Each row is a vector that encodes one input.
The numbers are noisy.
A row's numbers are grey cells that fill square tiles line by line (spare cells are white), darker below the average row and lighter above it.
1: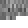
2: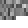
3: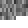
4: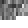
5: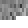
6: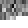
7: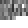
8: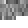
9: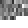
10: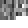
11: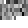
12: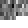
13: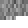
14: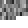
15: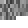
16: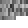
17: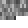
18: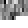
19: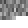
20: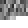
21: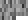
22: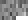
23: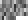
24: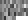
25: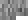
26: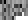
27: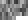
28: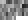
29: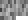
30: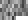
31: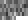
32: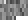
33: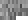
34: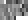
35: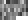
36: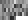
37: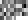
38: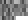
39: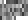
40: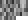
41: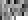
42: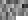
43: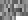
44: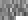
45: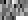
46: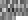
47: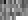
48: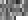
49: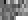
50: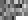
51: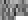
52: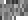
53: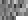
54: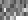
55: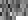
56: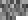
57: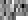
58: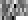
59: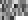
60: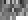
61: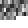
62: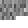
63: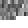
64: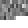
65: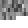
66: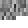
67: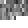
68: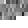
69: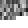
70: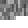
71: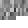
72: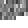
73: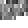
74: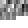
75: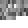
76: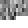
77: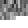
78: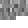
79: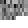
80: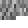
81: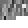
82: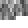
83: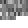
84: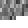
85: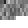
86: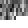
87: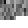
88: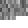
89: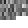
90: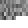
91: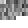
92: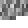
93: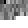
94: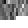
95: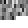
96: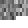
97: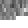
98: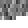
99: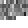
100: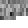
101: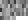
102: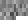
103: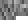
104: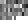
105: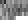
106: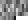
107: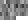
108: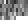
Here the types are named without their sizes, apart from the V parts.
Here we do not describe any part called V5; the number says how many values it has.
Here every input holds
a point on a line and a value of V5, together with either a fixed value, or three true/false values.
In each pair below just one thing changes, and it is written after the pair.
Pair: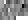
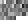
the value of V5
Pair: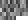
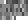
the place on the line
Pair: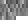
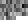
the place on the line
